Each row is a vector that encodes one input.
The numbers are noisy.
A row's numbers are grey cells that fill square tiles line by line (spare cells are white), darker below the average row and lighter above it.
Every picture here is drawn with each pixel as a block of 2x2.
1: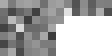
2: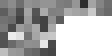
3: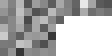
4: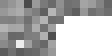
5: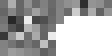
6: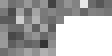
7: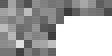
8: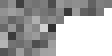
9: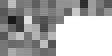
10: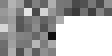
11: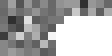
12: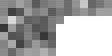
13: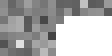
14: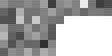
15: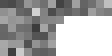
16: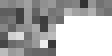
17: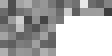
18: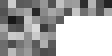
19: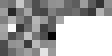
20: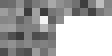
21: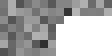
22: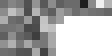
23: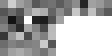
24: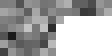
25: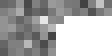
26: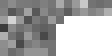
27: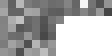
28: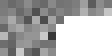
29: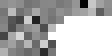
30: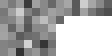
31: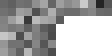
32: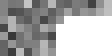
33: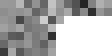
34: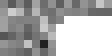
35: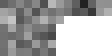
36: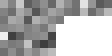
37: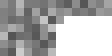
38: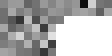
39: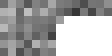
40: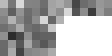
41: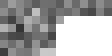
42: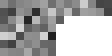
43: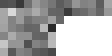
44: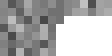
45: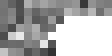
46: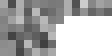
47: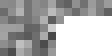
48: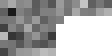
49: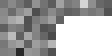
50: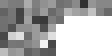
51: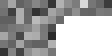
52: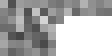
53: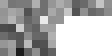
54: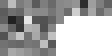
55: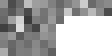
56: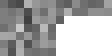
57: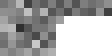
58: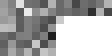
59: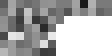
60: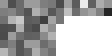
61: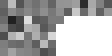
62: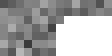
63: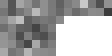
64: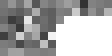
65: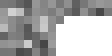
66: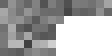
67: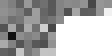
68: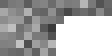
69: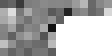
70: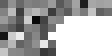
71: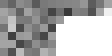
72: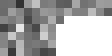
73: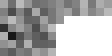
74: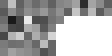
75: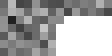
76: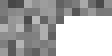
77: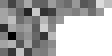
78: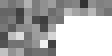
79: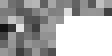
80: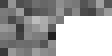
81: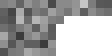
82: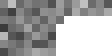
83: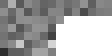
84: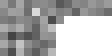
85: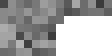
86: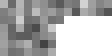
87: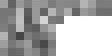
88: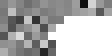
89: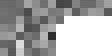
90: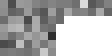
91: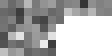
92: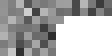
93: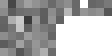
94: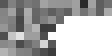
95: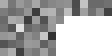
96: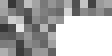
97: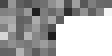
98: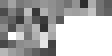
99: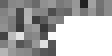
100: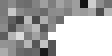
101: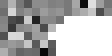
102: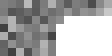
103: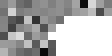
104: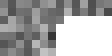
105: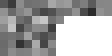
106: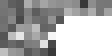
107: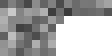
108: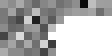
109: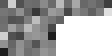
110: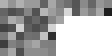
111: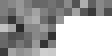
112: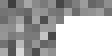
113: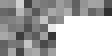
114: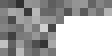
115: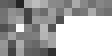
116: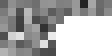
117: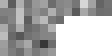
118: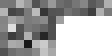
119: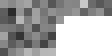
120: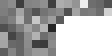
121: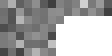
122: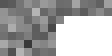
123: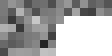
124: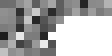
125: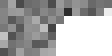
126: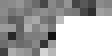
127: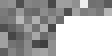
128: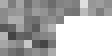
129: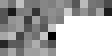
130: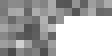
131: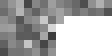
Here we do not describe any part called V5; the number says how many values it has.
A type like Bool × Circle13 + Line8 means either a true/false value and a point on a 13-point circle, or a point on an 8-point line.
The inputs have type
Label4 × List2(Bool × V5).
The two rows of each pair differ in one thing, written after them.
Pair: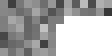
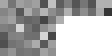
the value of V5 in item 1 of the list
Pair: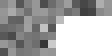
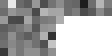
the true/false value in item 1 of the list
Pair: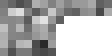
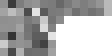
the value of V5 in item 2 of the list
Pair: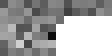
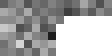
the true/false value in item 1 of the list
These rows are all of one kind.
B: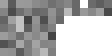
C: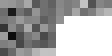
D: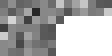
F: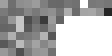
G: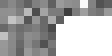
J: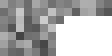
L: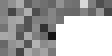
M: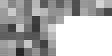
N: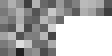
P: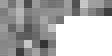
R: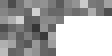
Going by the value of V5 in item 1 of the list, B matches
F, L and N.
